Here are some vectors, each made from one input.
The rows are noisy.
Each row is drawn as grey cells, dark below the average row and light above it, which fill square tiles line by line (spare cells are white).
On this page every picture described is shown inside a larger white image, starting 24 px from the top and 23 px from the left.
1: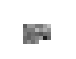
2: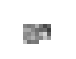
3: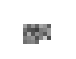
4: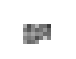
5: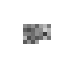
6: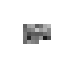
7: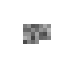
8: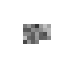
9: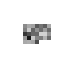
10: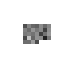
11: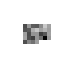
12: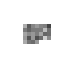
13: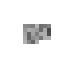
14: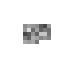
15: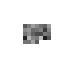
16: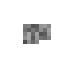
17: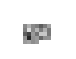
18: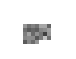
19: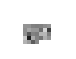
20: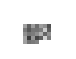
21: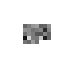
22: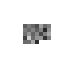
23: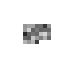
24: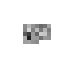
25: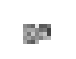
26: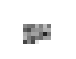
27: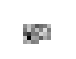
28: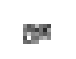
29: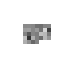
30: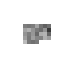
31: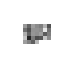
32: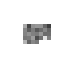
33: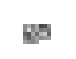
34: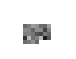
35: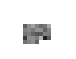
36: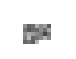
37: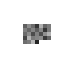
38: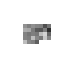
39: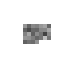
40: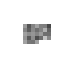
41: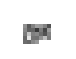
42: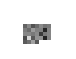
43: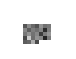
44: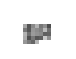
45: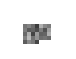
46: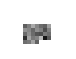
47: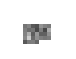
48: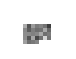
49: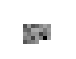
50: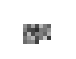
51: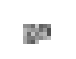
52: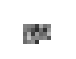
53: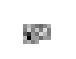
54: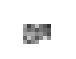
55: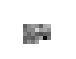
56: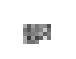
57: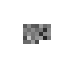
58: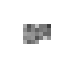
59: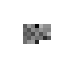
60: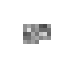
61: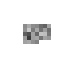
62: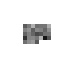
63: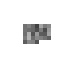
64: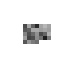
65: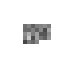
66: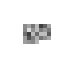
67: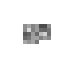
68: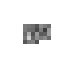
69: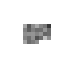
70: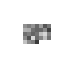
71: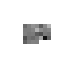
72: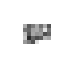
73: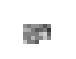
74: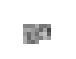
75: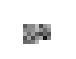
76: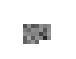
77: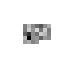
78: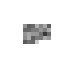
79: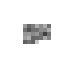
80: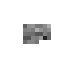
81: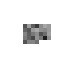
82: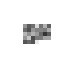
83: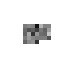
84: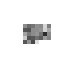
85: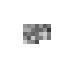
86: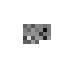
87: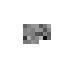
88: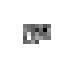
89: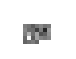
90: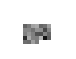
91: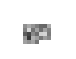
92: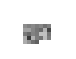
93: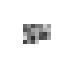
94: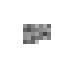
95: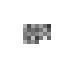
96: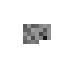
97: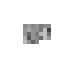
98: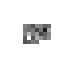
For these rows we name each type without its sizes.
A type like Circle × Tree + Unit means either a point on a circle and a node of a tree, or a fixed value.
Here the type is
Line.
